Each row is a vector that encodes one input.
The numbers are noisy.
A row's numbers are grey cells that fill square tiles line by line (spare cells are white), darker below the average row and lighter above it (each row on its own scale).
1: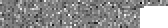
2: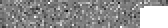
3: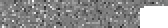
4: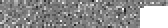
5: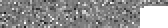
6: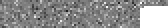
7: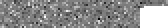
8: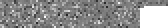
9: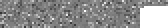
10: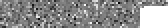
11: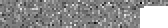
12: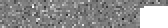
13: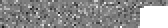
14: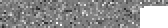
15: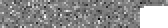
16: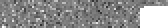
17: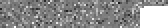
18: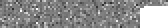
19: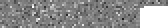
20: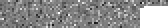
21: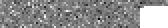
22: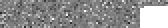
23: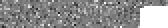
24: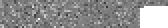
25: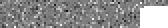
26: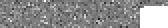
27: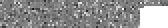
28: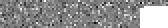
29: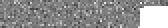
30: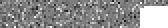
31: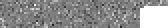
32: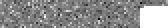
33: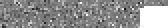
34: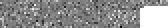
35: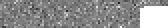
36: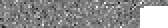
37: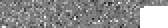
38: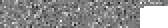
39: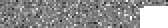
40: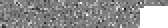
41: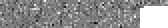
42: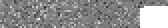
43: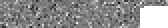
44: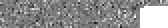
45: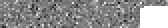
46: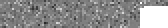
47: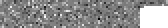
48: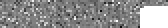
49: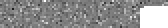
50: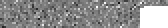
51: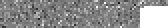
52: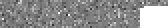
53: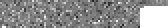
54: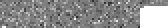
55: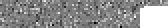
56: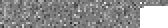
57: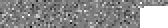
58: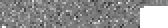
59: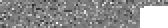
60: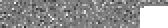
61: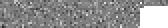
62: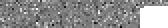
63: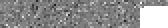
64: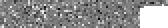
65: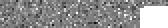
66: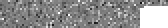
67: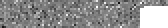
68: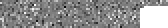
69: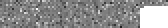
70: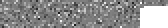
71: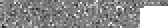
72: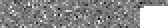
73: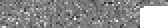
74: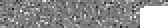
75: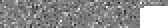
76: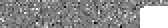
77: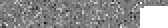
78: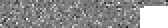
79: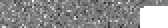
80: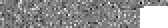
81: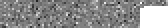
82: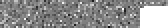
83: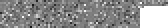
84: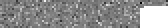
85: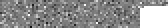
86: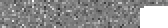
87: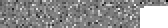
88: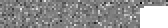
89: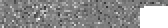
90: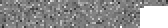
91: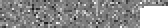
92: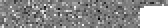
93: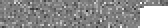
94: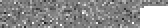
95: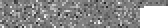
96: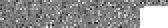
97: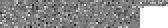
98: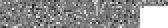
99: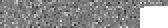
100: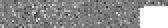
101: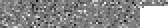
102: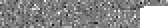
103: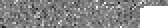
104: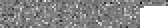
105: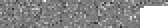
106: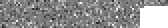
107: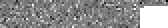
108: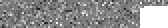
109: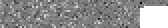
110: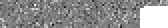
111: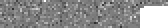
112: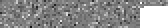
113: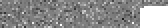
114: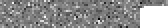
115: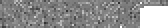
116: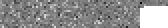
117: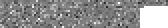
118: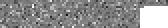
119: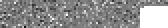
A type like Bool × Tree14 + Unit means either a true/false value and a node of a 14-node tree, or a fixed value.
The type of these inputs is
Line8 × (Line8 + Line11).
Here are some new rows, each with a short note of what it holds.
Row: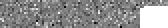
a point on an 8-point line and a point on an 11-point line
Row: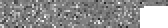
a point on an 8-point line and a point on an 11-point line
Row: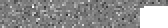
a point on an 8-point line and a point on an 11-point line
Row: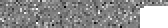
a point on an 8-point line and a point on an 11-point line
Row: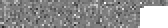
a point on each of two 8-point lines
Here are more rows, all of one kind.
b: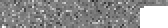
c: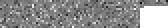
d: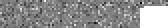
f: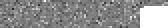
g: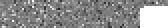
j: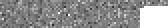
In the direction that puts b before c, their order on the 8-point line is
b, g, f, d, j, c.
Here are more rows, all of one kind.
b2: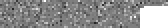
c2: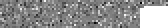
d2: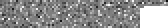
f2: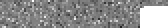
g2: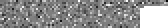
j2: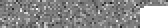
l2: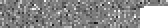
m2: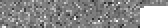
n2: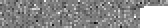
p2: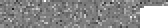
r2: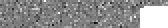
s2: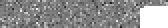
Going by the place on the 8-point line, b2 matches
l2, n2, p2 and r2.
